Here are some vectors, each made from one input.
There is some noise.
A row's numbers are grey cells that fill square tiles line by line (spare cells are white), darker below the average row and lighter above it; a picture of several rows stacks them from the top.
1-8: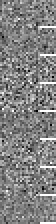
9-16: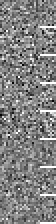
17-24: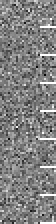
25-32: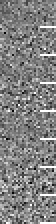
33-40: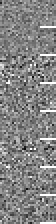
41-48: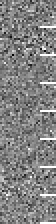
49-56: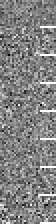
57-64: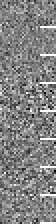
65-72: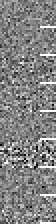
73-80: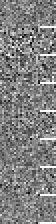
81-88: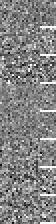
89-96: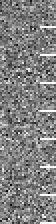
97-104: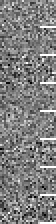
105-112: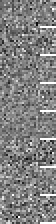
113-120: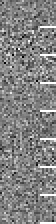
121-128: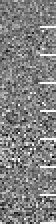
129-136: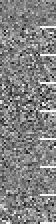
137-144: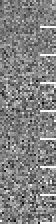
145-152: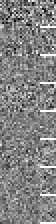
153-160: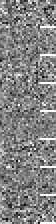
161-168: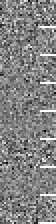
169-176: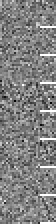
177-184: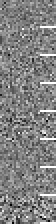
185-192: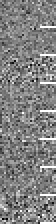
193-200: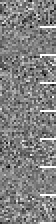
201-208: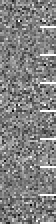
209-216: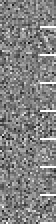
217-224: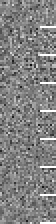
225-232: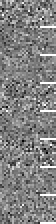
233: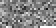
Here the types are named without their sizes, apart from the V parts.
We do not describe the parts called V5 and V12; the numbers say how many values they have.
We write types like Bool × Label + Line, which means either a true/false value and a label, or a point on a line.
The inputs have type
((Bool × Bool × Bool + V5) × Tree + Unit) × V12.
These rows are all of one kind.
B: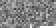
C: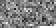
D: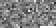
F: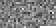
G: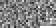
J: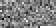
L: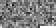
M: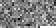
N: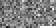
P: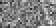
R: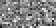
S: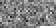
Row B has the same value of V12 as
C, P, R and S.
